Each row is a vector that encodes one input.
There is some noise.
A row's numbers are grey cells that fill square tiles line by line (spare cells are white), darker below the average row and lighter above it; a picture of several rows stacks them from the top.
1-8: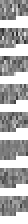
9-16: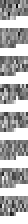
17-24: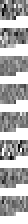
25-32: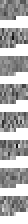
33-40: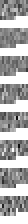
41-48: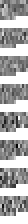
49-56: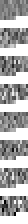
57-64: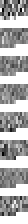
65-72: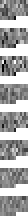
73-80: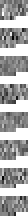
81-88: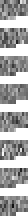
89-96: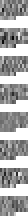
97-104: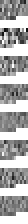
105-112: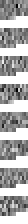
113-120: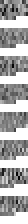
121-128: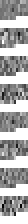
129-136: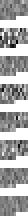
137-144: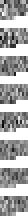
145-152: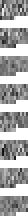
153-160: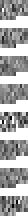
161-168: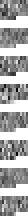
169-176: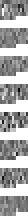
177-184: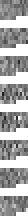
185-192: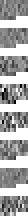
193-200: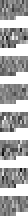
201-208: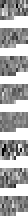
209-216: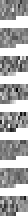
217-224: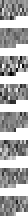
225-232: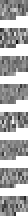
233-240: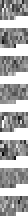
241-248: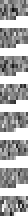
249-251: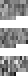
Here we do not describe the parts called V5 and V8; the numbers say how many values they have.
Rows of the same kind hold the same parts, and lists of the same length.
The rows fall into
3 kinds.
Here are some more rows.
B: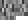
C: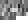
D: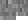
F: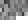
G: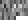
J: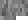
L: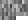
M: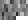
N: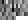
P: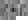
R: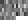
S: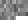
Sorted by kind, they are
B, C, D, J, L, P
F, S
G, M, N, R

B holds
a point on a 6-point line and a node of a 12-node tree.
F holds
a node of a 12-node tree and a value of V8.
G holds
a value of V5.
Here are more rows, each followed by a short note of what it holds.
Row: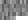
a point on a 6-point line and a node of a 12-node tree
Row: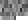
a point on a 6-point line and a node of a 12-node tree
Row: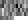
a value of V5
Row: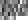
a point on a 6-point line and a node of a 12-node tree
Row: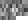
a value of V5
